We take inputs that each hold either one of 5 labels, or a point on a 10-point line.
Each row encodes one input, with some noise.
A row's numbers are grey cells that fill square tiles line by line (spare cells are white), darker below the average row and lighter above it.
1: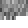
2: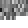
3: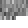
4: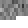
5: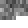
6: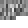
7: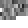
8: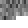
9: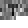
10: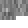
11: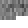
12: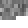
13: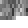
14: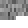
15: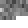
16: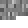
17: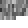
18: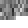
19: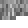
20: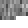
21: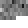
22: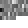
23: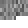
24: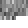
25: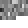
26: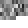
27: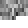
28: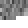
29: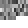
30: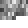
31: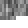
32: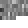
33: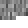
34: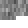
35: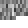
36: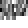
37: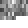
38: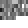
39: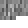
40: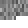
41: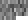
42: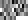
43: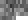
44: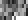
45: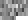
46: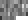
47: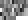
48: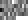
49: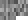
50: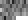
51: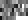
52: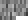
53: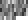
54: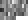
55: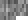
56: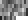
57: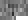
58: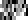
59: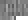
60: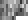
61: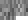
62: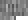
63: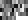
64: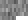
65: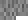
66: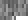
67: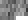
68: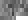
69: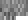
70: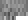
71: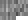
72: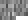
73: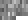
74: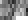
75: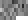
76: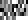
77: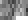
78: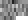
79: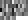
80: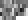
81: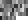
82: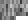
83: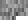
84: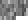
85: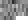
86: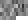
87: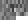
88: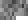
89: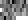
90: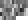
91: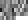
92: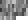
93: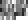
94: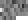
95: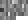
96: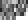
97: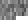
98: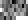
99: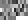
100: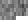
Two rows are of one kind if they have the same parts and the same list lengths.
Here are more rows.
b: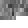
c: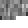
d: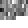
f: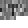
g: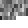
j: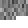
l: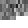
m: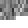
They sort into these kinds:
b, f, j, l, m
c, d, g

